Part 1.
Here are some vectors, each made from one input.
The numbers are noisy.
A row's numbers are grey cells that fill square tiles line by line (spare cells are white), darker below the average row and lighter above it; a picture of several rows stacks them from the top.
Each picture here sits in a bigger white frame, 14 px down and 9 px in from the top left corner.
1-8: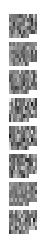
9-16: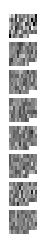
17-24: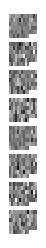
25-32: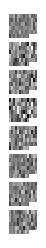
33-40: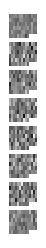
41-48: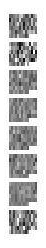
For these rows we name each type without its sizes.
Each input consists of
a point on a circle.
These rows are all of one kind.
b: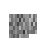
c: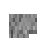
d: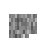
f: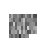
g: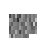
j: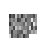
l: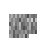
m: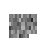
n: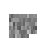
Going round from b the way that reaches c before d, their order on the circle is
b, c, l, f, g, m, d, j, n.
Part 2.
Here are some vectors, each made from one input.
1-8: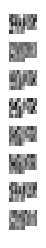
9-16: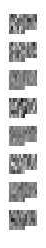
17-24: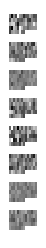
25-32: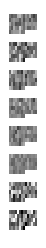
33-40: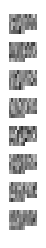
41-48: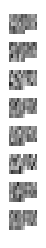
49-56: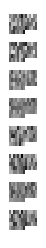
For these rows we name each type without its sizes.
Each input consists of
either a point on a circle, or a fixed value.
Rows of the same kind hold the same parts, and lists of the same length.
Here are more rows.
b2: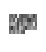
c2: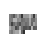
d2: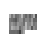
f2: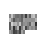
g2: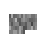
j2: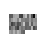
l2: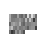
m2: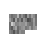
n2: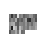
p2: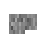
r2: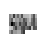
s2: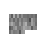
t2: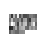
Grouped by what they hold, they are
b2, d2, f2, g2, m2, n2, p2, s2, t2
c2, j2, l2, r2

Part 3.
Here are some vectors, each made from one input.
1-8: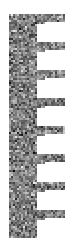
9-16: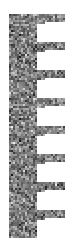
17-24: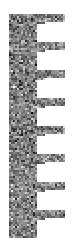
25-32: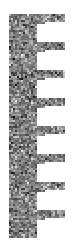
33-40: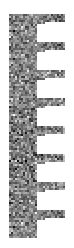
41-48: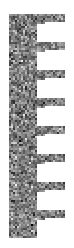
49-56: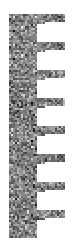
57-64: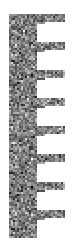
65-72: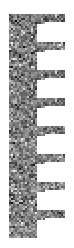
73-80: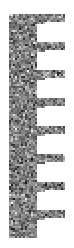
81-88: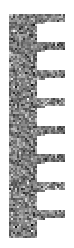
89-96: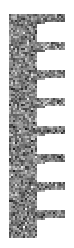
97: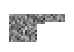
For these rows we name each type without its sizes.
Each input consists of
a point on a circle.
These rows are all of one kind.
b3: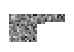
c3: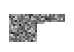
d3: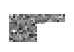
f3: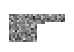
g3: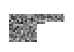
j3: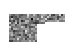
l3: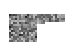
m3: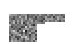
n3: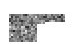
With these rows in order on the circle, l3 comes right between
f3 and g3.
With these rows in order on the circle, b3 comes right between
c3 and n3.
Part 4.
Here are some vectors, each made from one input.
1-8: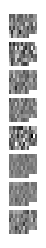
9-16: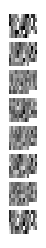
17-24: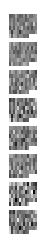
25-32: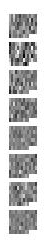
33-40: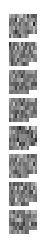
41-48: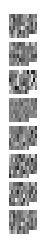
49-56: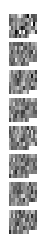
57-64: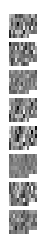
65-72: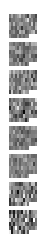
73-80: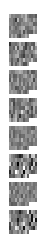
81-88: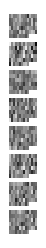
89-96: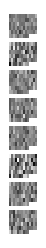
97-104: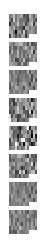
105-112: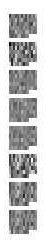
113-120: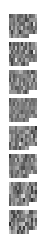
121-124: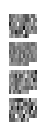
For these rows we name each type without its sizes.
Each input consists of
a node of a tree.
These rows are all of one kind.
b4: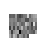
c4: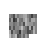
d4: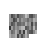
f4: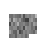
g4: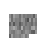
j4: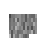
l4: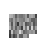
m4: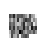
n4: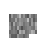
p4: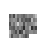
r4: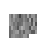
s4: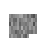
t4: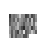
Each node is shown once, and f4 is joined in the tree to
b4 and p4.
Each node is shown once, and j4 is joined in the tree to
r4 and t4.
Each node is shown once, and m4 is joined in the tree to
p4.
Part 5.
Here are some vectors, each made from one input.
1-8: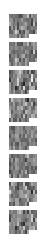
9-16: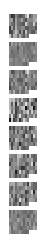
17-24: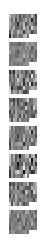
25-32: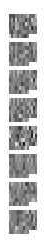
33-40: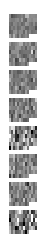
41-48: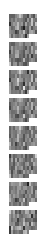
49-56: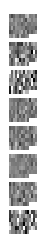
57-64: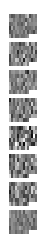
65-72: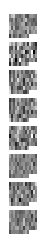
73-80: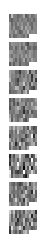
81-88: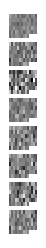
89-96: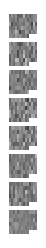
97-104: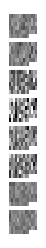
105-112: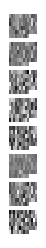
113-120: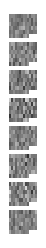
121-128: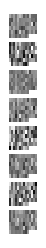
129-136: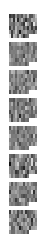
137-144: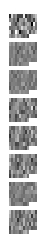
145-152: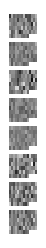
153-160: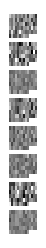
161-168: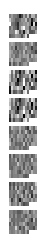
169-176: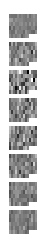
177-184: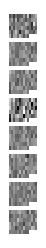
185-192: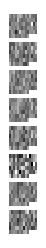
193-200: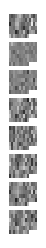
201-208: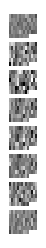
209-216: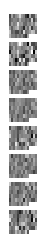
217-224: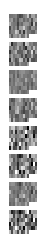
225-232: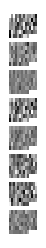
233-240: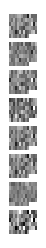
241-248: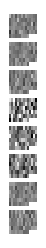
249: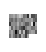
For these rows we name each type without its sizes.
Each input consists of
a label.
